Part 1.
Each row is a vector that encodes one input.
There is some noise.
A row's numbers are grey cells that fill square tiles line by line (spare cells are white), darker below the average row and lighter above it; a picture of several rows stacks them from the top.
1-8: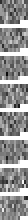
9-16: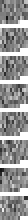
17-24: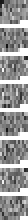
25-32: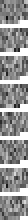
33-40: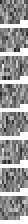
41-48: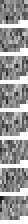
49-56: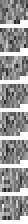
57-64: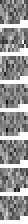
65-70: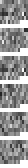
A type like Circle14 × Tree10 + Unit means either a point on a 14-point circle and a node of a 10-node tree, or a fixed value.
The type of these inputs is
Label11.
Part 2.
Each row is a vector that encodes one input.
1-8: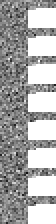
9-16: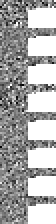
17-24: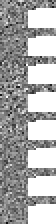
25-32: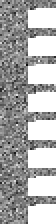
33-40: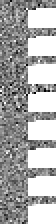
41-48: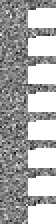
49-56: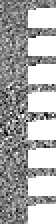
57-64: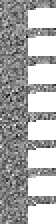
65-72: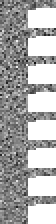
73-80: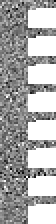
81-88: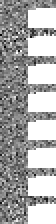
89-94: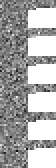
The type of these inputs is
Bool × Bool × Bool.
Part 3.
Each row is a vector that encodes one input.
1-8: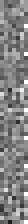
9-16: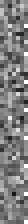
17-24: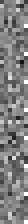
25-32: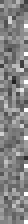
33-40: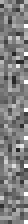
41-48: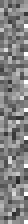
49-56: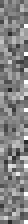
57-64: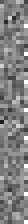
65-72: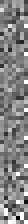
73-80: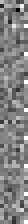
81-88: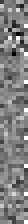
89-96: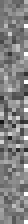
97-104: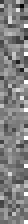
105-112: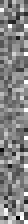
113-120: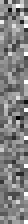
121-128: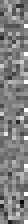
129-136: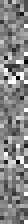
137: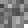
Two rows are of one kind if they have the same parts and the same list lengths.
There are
2 kinds of row.
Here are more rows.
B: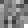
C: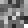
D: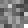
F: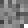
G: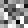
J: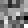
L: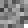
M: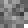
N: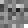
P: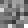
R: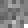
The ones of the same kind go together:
B, C, D, F, J, L, M, N, P, R
G

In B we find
a point on a 3-point line and a point on a 10-point line.
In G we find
a fixed value.
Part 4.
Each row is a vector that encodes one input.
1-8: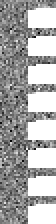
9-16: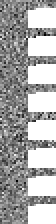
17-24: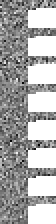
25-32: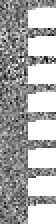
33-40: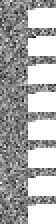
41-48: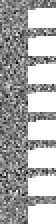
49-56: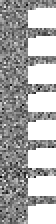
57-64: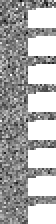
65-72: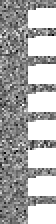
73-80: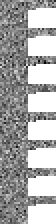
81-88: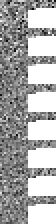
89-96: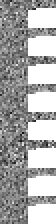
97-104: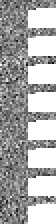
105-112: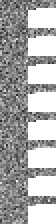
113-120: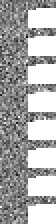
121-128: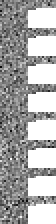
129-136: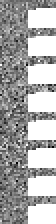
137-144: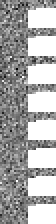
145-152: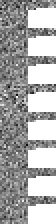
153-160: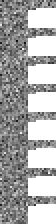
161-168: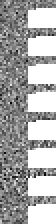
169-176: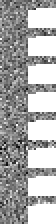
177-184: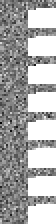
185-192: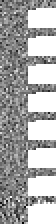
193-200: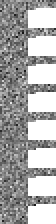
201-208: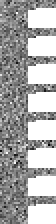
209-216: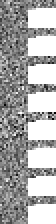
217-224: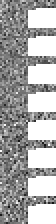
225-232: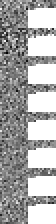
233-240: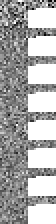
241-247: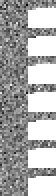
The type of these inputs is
Bool × Bool × Bool.
